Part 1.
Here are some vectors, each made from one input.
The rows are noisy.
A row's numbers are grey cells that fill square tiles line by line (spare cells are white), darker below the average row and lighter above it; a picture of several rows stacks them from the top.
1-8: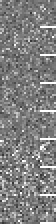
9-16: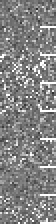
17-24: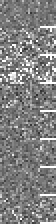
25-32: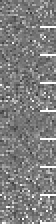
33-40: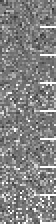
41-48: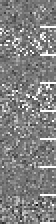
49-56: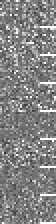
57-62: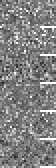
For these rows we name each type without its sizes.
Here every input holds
a label.
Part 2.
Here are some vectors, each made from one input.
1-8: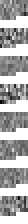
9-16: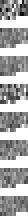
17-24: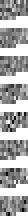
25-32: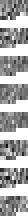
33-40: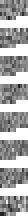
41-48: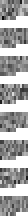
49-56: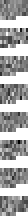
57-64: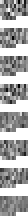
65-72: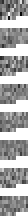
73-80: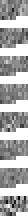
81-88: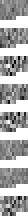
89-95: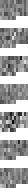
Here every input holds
a point on a 9-point line.
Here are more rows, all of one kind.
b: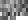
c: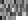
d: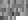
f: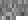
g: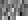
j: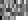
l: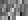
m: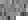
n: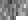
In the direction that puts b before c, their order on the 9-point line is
b, c, g, l, n, f, j, m, d.
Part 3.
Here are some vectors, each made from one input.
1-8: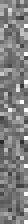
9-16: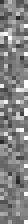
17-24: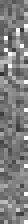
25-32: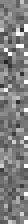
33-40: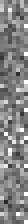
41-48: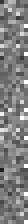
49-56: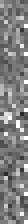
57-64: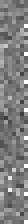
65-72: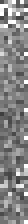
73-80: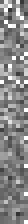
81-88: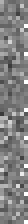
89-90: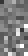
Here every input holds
a point on an 8-point line.
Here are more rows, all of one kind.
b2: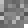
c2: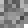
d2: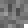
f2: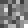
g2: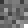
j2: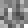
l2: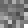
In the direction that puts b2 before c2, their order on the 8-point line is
b2, c2, j2, d2, f2, g2, l2.
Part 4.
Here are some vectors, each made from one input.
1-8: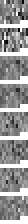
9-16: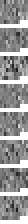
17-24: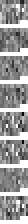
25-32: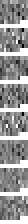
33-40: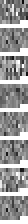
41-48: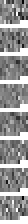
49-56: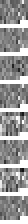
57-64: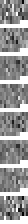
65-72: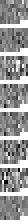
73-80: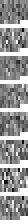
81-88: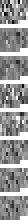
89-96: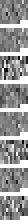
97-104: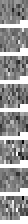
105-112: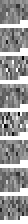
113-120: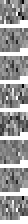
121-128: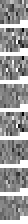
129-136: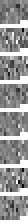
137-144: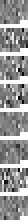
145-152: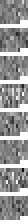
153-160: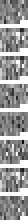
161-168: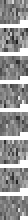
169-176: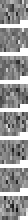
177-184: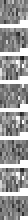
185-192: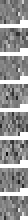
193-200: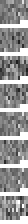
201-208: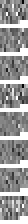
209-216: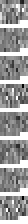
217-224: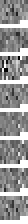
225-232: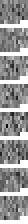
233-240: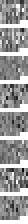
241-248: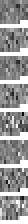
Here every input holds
either a fixed value, or three true/false values.
